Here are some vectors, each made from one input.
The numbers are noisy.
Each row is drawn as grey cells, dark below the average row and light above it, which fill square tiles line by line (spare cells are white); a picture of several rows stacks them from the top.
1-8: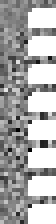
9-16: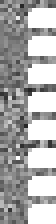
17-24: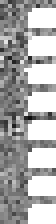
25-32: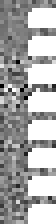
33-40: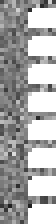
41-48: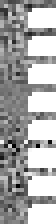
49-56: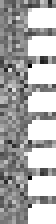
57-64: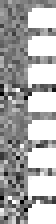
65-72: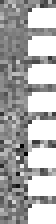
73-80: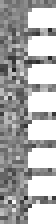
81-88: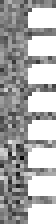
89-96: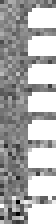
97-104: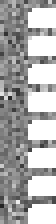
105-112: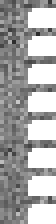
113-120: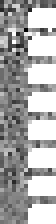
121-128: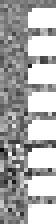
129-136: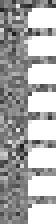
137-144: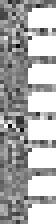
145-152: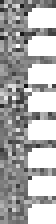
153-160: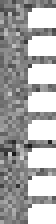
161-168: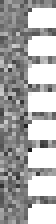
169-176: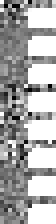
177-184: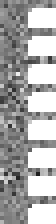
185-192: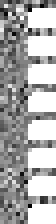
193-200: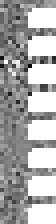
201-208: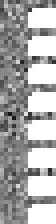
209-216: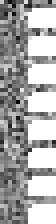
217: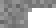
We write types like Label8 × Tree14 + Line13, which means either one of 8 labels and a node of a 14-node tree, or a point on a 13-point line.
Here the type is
Bool × Line4 × Line4.
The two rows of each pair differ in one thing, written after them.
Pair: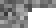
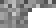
the true/false value
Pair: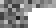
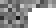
the place on one of the two 4-point lines
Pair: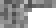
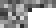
the place on one of the two 4-point lines
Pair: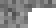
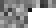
the place on one of the two 4-point lines
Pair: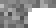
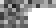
the true/false value
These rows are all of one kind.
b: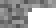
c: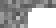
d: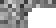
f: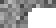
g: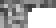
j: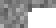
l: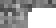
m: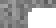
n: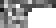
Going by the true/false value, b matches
c and l.
